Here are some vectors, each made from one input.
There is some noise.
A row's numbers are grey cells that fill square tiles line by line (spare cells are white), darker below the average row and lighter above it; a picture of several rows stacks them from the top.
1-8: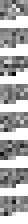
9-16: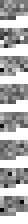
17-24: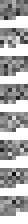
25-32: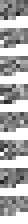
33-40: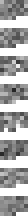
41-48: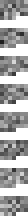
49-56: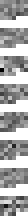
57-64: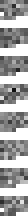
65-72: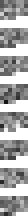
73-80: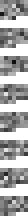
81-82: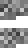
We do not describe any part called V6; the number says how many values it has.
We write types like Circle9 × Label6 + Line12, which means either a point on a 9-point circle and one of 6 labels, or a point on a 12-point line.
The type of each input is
(Line4 + Line5) × V6.
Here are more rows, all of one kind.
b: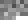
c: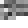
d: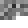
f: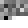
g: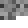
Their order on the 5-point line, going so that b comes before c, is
g, b, c, d, f.
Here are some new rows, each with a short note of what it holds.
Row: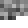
a point on a 4-point line and a value of V6
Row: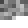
a point on a 5-point line and a value of V6
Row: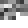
a point on a 4-point line and a value of V6
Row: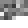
a point on a 5-point line and a value of V6
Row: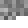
a point on a 4-point line and a value of V6
